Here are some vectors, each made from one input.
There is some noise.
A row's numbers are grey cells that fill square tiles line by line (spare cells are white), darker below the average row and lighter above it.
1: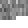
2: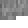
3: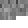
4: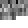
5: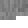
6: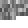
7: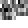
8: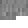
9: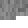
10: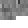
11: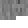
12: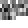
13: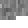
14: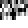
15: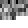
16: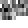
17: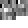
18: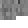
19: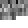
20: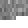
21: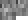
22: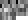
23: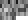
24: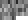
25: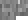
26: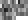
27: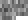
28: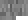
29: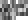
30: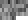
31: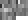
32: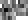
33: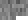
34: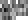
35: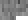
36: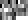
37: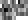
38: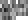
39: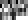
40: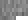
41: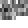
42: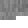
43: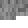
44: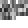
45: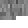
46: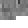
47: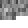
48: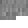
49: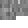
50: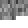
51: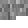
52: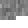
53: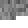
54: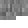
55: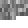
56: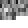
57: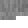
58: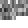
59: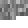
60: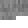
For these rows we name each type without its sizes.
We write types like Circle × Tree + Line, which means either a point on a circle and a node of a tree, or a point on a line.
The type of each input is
Bool × Line.
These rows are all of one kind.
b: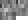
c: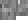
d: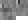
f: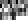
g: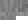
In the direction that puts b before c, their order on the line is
f, d, g, b, c.
